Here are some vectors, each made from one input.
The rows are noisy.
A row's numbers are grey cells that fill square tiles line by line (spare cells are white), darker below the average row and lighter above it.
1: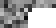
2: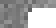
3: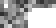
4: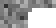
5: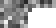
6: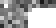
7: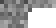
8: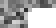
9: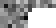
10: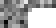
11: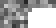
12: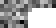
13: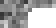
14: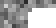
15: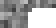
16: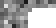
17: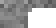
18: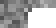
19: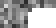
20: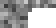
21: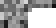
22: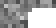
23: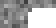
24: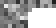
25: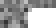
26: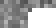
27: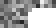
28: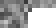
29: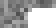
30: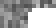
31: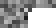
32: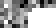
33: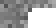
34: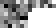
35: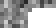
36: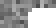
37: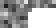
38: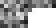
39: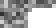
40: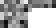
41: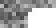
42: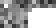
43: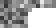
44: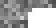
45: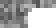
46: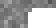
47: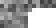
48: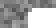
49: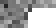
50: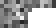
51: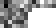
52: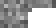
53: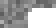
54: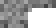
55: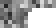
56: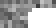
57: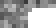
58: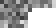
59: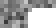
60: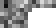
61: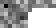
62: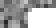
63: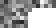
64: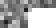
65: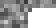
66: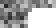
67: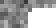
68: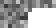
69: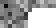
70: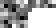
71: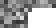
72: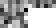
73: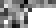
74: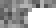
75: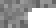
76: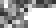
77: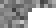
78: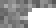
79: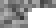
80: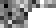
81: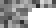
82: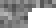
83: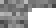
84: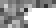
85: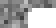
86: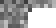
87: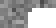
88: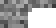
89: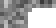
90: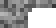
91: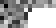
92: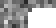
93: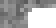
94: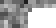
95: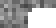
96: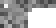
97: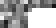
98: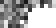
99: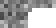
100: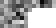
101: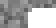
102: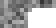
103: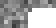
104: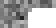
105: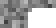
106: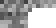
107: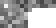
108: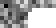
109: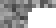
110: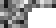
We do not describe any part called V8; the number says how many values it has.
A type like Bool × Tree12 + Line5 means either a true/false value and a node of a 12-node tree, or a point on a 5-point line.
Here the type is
Bool × (Line4 + V8).
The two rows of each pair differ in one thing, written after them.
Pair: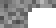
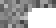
the value of V8
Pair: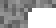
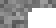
the value of V8
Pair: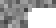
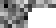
the value of V8
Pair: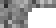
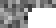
the true/false value
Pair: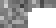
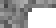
the value of V8
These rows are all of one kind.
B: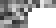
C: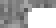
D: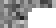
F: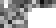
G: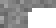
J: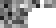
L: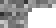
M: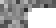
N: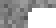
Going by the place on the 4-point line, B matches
J, L and M.
